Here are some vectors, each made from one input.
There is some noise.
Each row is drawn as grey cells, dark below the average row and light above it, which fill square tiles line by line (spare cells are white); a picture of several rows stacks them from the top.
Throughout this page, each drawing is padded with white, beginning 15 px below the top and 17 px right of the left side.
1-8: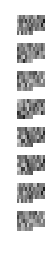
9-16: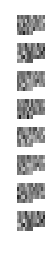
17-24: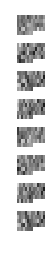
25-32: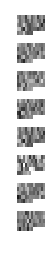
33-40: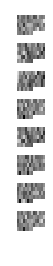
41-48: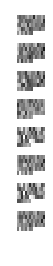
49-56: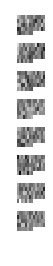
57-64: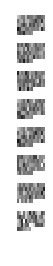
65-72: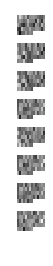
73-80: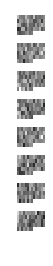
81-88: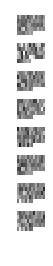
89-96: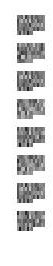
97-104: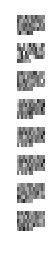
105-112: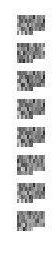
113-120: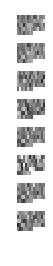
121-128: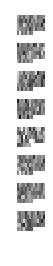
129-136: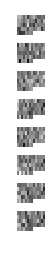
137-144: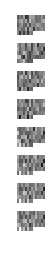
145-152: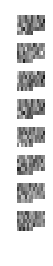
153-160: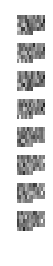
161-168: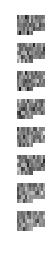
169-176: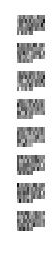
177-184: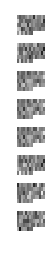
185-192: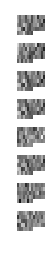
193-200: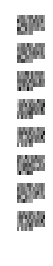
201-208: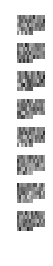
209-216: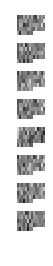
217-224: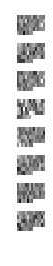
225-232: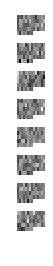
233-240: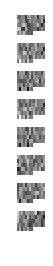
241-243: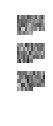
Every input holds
a list of up to two points on a 13-point line.
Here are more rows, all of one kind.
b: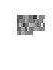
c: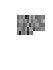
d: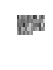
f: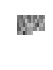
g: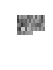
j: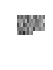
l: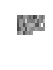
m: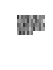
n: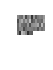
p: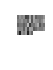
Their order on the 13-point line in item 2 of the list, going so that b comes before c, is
b, n, l, f, j, c, p, m, d, g.
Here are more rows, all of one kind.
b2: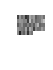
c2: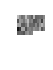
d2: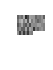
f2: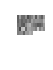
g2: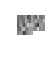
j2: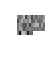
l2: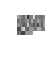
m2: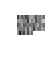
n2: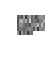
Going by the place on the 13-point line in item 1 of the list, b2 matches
d2 and n2.
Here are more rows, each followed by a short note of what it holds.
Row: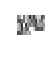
the empty list
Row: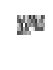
the empty list
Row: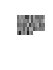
a list of two items
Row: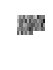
a list of one item
